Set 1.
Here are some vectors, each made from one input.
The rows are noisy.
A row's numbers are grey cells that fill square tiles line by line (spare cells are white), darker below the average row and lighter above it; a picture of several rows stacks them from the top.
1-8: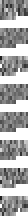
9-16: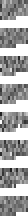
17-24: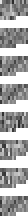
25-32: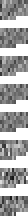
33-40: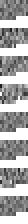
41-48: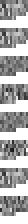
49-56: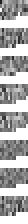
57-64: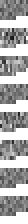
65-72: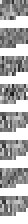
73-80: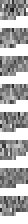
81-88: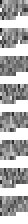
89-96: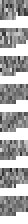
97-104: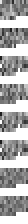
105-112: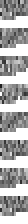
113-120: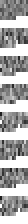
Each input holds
a node of an 11-node tree.
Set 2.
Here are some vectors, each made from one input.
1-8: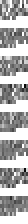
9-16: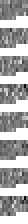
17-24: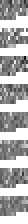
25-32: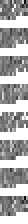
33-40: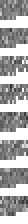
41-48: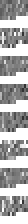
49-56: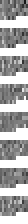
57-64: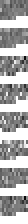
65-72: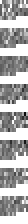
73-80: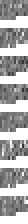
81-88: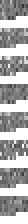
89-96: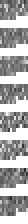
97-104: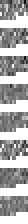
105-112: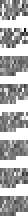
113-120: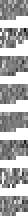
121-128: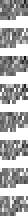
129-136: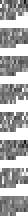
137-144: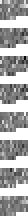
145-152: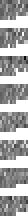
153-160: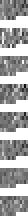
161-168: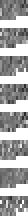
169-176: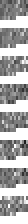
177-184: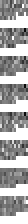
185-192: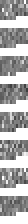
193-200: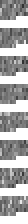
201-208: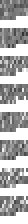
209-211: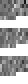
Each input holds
one of 12 labels.
